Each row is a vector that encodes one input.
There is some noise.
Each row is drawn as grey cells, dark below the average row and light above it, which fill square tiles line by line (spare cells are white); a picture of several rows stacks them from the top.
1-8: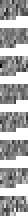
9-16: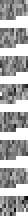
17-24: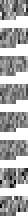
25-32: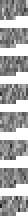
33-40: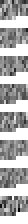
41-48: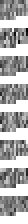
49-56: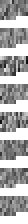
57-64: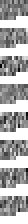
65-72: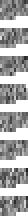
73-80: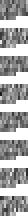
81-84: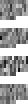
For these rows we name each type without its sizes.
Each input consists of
either a point on a circle, or three true/false values.
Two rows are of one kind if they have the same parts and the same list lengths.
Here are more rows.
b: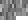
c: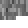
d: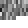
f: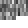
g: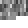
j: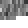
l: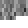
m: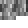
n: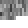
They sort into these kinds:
b, c, j, l, n
d, f, g, m

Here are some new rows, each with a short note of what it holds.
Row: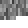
three true/false values
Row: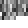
a point on a circle
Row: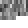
a point on a circle
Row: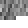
three true/false values
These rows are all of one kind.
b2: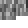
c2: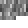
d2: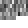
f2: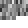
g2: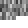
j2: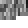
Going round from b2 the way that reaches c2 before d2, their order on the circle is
b2, c2, j2, d2, f2, g2.
